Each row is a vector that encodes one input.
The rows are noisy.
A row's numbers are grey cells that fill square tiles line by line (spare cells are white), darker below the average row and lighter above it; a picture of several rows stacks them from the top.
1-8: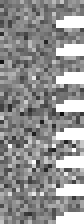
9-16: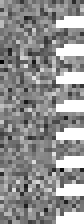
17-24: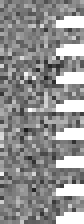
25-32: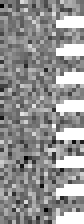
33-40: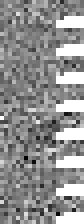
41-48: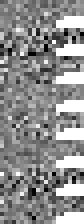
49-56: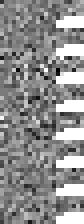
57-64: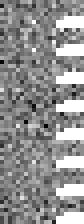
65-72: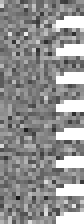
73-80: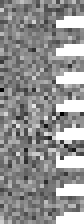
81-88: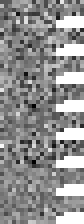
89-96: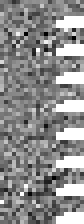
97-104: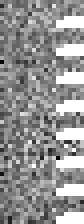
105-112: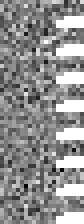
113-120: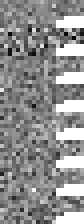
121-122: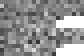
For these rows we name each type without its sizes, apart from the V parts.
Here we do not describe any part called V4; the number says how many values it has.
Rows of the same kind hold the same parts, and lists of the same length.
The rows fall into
5 kinds.
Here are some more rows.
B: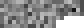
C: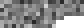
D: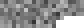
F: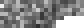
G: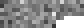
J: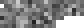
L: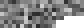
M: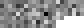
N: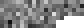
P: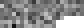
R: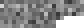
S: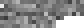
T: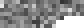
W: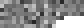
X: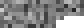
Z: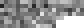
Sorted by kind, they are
B, G, M, N, X, Z
C, D, R, T
F, J
L
P, S, W

